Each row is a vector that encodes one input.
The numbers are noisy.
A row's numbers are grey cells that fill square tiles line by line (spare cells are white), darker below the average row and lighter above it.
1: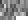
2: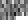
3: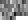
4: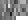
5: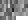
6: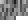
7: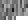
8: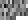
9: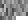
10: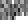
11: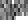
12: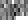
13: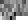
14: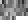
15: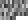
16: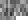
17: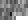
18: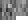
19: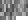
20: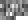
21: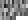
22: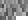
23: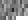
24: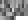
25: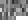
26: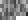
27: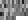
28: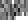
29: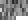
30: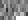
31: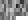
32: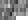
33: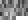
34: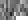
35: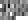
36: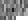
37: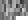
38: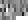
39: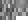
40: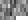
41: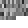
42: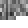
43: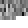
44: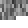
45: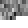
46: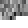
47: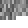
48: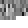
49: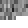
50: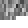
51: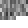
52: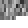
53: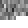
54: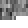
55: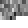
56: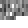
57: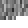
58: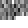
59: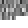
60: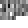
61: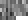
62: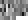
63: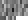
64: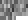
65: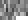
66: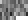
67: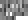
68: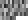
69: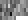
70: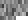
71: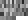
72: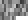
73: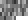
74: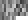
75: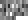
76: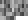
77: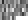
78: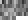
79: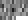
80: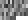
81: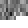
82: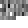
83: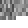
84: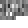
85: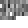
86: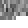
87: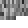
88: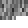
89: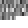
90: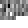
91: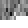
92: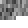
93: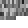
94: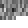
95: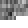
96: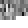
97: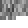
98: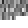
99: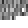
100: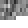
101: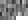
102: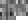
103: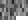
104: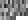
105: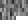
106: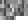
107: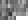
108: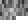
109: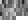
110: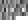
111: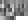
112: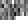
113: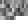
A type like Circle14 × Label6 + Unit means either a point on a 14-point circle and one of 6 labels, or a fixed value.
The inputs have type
Circle10 + List2(Circle6).
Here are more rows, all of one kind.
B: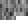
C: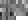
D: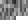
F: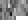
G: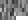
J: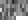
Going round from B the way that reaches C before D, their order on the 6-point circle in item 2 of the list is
B, C, G, J, D, F.
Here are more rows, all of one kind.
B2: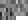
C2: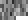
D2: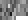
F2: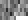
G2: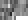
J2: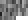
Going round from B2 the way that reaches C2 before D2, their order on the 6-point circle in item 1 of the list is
B2, C2, J2, G2, D2, F2.
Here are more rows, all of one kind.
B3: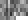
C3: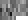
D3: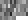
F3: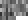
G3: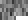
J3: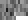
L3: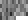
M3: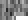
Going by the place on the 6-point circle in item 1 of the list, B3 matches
J3 and M3.
